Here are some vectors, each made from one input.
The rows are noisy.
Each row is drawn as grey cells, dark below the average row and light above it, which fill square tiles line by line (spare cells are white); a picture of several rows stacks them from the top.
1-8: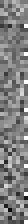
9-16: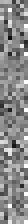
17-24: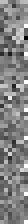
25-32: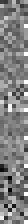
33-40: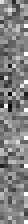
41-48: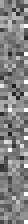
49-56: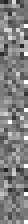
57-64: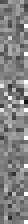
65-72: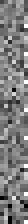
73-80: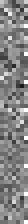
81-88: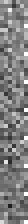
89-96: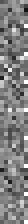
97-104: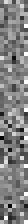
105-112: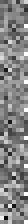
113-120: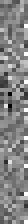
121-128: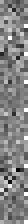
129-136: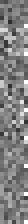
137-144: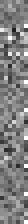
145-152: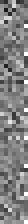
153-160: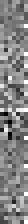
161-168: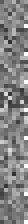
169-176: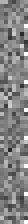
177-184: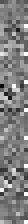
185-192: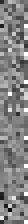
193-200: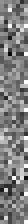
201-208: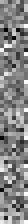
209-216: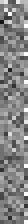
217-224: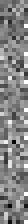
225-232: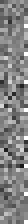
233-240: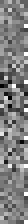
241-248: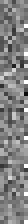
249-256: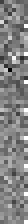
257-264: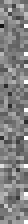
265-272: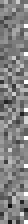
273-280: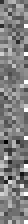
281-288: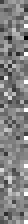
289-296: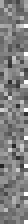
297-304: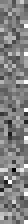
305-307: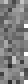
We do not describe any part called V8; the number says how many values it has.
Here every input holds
a point on a 5-point line and a true/false value, together with a list of up to two values of V8.
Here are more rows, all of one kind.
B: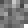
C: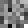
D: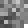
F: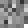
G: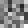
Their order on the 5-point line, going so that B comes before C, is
B, G, D, F, C.
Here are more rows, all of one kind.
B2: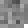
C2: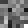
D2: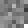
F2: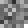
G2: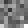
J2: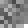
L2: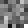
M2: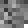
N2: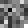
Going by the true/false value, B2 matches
D2 and L2.
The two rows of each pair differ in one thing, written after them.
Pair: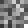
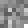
the value of V8 in item 1 of the list
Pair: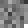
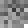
the true/false value
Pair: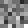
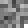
the place on the 5-point line
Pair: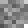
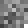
the true/false value
